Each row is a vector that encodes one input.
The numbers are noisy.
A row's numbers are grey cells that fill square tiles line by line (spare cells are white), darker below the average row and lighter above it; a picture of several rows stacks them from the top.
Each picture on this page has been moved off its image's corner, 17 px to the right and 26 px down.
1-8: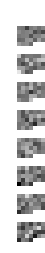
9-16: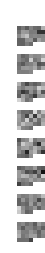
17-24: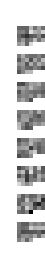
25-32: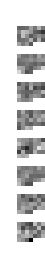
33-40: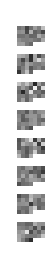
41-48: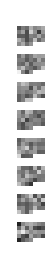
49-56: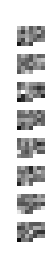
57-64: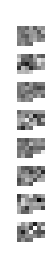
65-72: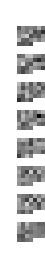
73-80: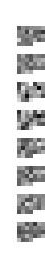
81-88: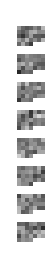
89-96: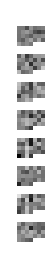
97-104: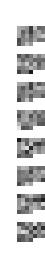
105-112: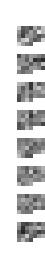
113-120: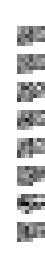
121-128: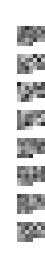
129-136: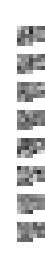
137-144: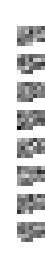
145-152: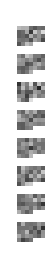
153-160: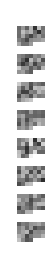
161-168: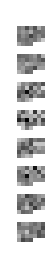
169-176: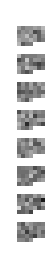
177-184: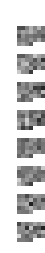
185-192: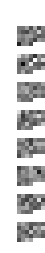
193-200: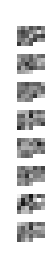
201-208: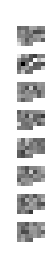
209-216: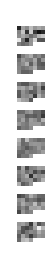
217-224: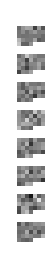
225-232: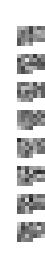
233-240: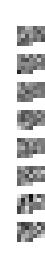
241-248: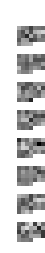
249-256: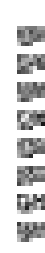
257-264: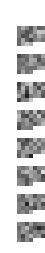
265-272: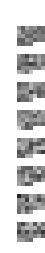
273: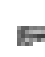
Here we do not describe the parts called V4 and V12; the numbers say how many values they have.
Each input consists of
either a point on a 10-point circle and a true/false value, or a fixed value, or a value of V4 and a value of V12.
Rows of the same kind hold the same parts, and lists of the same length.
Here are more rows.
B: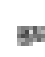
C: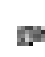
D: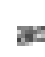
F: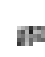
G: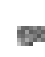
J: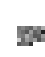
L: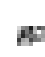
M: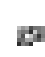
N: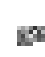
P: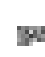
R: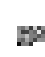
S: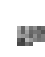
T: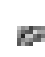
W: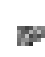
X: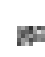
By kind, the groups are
B, C, G, J, P, W
D, F, L, R, S, X
M, N, T

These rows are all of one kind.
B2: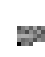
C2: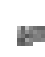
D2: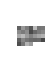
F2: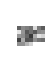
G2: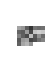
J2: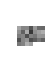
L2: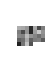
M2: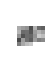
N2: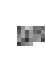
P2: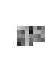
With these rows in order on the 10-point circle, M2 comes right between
C2 and P2.
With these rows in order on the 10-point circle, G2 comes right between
B2 and D2.
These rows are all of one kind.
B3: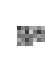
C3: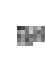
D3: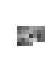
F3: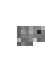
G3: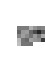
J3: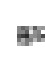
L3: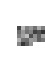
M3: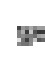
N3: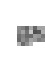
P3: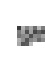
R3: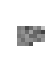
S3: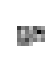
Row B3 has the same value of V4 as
C3, D3, F3 and J3.
